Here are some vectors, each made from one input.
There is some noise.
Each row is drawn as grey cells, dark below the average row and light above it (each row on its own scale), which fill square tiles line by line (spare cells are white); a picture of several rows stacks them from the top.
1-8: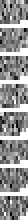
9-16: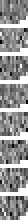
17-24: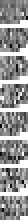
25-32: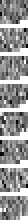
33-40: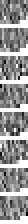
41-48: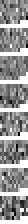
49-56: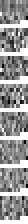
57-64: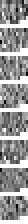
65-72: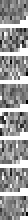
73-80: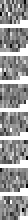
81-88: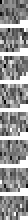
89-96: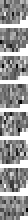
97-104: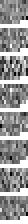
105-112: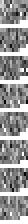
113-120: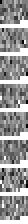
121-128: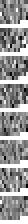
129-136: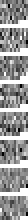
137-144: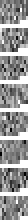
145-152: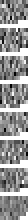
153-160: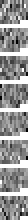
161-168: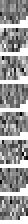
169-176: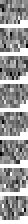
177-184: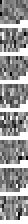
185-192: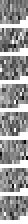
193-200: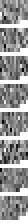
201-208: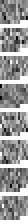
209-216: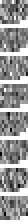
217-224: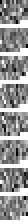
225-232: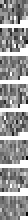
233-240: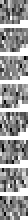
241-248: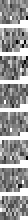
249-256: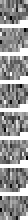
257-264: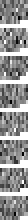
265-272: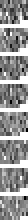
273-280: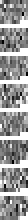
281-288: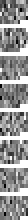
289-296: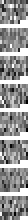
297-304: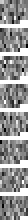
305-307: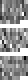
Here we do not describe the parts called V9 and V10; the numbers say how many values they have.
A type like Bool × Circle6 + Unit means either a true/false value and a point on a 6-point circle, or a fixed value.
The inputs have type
(Bool × Bool × Bool × Bool + V9) × Label12 × V10.
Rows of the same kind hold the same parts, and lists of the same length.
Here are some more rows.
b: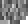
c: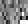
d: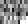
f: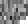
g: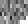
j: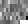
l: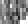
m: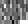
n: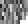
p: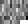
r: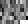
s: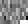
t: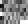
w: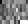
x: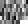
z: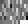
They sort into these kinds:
b, c, d, l, n, p, r, s, w, x, z
f, g, j, m, t

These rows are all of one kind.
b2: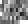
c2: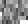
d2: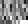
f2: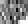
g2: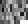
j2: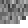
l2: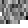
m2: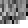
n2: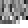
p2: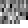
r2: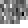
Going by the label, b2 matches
l2 and r2.
